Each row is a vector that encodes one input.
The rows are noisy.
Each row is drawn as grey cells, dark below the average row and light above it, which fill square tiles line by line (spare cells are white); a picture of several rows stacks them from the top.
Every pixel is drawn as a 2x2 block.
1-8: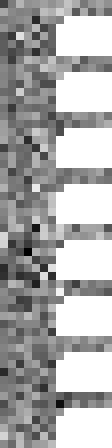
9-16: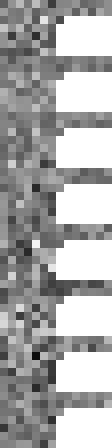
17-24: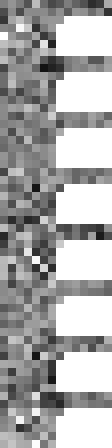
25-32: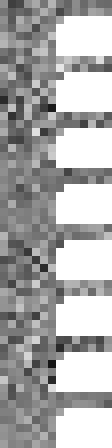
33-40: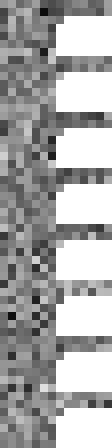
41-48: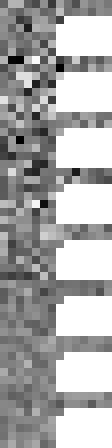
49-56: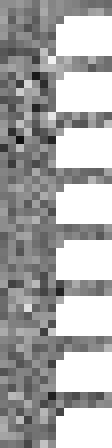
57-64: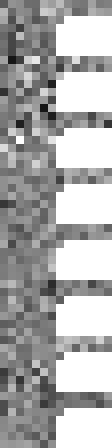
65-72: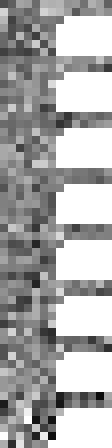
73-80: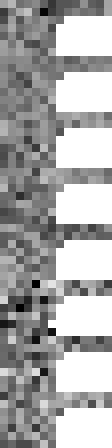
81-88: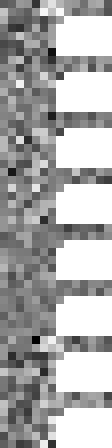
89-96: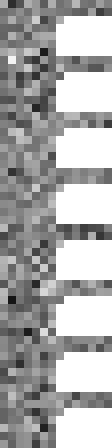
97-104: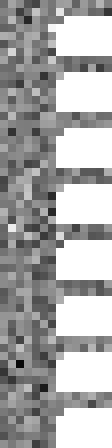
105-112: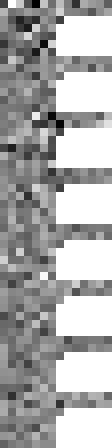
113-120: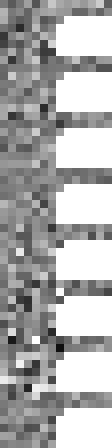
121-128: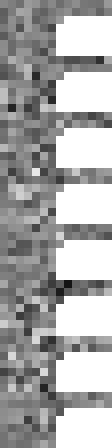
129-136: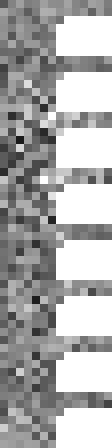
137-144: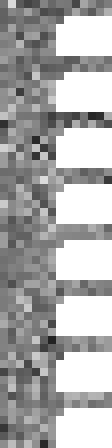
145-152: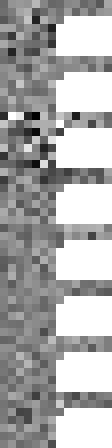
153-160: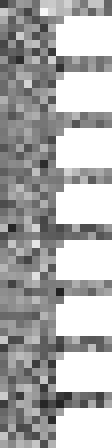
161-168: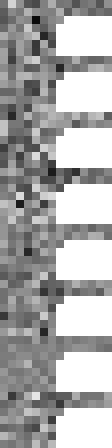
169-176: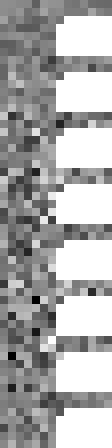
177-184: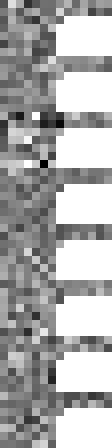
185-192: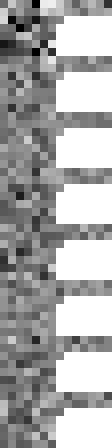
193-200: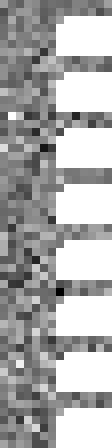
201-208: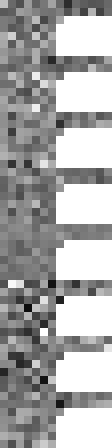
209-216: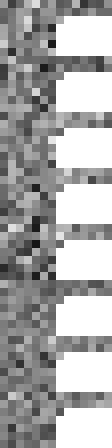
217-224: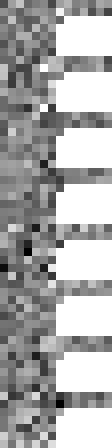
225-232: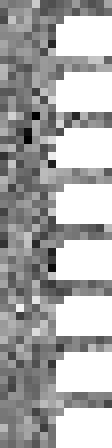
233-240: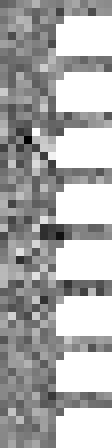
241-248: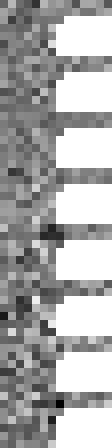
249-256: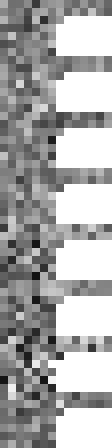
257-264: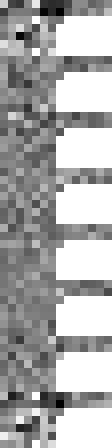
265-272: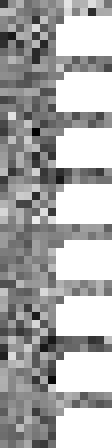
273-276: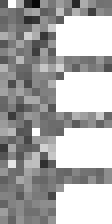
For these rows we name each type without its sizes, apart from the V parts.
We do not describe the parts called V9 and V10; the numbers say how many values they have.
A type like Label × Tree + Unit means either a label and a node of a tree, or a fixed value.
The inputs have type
Bool × V10 + Label × V9 + Unit.
